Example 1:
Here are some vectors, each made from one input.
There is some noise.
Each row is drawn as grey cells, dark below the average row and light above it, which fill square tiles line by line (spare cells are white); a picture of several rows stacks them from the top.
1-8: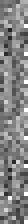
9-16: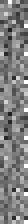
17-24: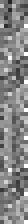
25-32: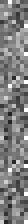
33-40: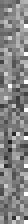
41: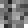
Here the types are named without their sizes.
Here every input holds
a point on a line.
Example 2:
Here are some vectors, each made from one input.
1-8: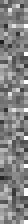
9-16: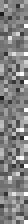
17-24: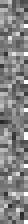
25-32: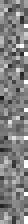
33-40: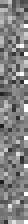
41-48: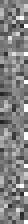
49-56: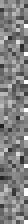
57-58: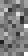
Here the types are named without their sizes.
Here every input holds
a label.
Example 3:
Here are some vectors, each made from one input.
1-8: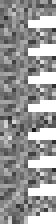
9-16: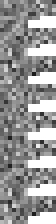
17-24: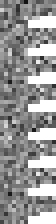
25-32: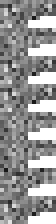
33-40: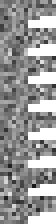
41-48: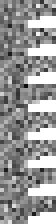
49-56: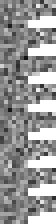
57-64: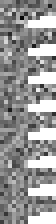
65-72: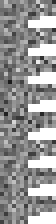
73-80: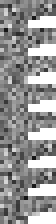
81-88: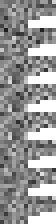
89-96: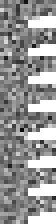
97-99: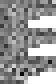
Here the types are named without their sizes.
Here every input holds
a label.
